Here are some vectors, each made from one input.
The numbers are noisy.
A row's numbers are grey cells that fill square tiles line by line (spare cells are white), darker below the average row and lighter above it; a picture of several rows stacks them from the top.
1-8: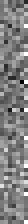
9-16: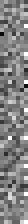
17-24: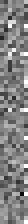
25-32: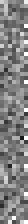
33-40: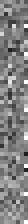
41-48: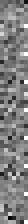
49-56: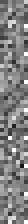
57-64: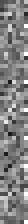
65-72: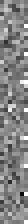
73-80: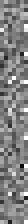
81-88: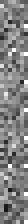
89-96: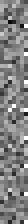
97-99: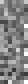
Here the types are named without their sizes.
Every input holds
a label, together with either a fixed value, or four true/false values.
